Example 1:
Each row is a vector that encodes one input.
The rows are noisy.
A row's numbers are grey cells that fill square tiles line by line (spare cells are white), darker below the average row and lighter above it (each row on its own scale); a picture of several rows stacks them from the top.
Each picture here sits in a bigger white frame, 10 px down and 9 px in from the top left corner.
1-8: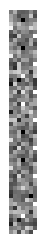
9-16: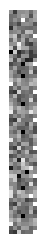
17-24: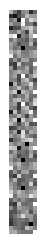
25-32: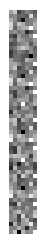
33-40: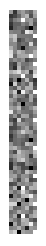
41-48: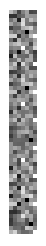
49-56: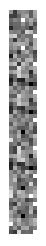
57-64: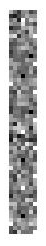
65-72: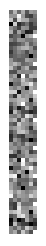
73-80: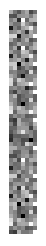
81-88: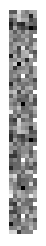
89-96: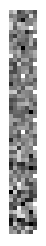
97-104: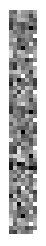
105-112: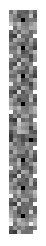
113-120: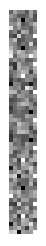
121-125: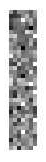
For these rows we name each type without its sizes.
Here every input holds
a list of points on a line.
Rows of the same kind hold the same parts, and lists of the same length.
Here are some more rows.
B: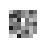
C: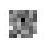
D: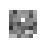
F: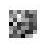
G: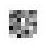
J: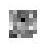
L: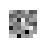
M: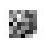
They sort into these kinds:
B, D, G, L
C, J
F, M

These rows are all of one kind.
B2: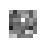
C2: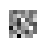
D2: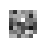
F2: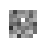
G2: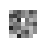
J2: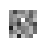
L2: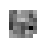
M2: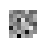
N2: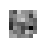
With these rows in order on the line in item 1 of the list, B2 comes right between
D2 and F2.
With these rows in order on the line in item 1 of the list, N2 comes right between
D2 and L2.
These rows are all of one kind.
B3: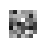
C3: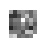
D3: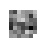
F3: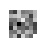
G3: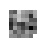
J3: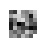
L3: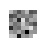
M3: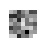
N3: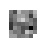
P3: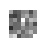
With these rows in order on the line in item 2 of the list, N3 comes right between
D3 and L3.
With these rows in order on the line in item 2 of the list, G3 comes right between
B3 and J3.
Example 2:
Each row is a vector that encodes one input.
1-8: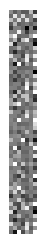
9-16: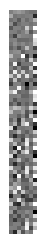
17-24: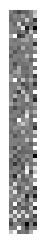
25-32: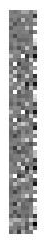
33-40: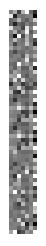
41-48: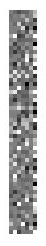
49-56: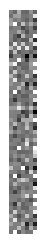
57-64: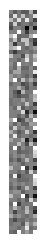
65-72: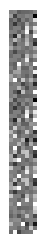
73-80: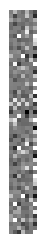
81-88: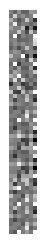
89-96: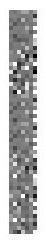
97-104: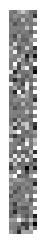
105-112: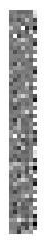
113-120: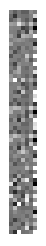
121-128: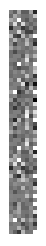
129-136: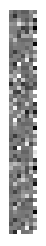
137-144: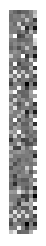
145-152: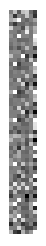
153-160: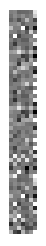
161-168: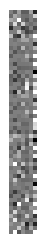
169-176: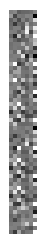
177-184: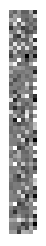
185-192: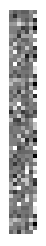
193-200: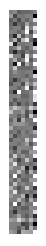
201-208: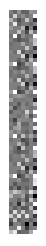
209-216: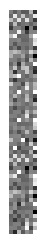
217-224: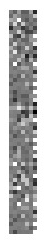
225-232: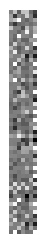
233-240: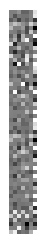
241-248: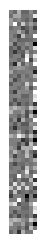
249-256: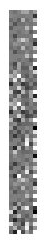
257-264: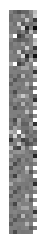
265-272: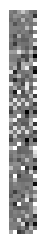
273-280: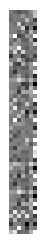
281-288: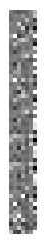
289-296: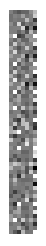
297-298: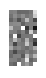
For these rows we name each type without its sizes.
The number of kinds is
2.
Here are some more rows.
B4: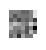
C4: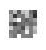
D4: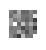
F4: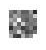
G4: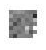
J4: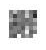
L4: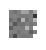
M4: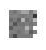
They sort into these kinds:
B4, D4, F4
C4, G4, J4, L4, M4

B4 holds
three true/false values.
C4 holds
a point on a line.
